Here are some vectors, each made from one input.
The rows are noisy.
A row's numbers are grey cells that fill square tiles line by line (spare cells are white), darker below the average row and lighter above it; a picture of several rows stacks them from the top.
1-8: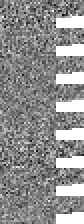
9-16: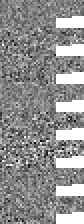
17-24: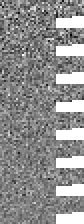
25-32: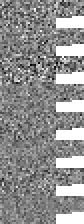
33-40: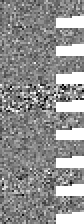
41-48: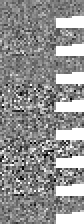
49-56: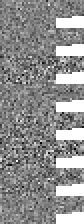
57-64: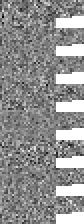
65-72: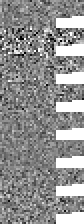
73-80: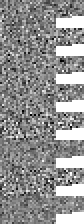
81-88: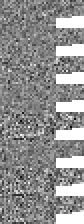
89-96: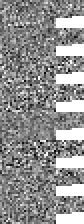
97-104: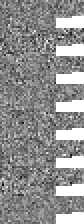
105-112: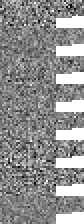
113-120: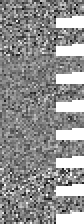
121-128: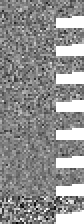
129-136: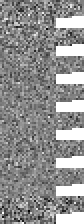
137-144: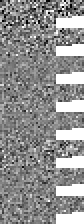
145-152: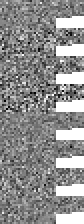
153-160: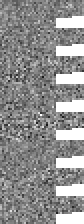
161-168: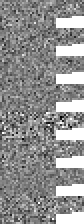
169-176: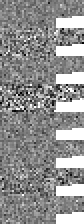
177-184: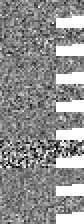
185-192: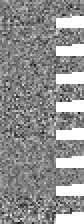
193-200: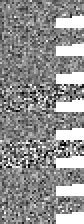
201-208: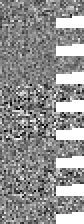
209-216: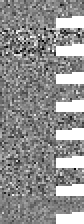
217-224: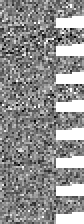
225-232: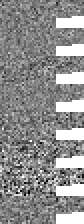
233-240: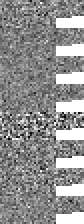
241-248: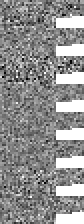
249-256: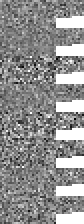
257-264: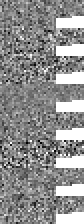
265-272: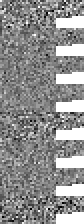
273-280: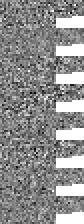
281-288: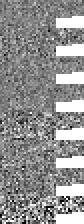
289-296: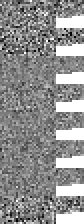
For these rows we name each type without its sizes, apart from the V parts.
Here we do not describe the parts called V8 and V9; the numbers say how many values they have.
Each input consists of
a node of a tree, together with either a label, a value of V8 and a value of V9, or a point on a line.
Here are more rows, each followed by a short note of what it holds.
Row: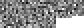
a point on a line and a node of a tree
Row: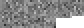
a label, a node of a tree, a value of V8 and a value of V9
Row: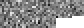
a label, a node of a tree, a value of V8 and a value of V9
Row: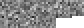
a point on a line and a node of a tree
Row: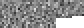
a point on a line and a node of a tree
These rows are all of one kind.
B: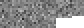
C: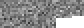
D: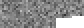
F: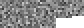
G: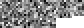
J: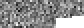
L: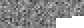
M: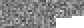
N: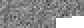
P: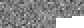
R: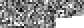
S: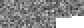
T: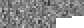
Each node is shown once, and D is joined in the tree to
T.
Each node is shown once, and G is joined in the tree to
F.
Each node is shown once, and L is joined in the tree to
C.
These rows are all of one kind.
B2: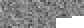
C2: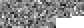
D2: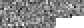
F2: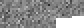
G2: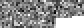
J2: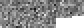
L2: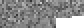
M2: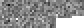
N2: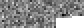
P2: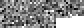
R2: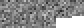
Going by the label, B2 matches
G2 and P2.
